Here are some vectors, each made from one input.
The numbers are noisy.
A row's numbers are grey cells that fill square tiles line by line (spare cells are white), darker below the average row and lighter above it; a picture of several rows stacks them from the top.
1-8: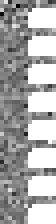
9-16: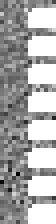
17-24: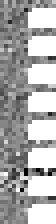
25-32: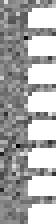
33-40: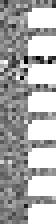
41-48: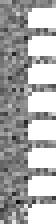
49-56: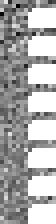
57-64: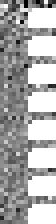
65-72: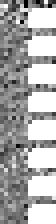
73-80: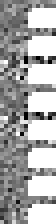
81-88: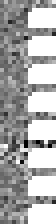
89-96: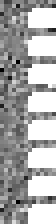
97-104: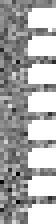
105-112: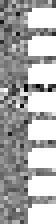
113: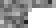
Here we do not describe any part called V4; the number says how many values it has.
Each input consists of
a list of up to three items, each a true/false value and a value of V4.
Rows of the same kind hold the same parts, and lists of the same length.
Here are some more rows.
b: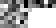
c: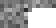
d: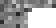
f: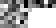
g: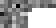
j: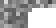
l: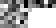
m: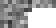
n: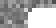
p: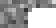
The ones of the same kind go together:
b, f, l
c, d, m
g
j, n, p

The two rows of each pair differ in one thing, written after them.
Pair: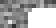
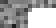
the true/false value in item 1 of the list
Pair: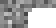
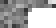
the true/false value in item 1 of the list
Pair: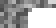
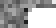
the value of V4 in item 1 of the list
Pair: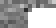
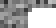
the value of V4 in item 1 of the list
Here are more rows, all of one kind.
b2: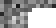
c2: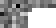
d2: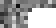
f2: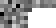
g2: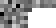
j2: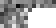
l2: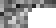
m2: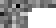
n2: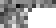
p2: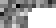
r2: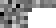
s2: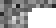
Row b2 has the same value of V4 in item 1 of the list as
l2 and s2.
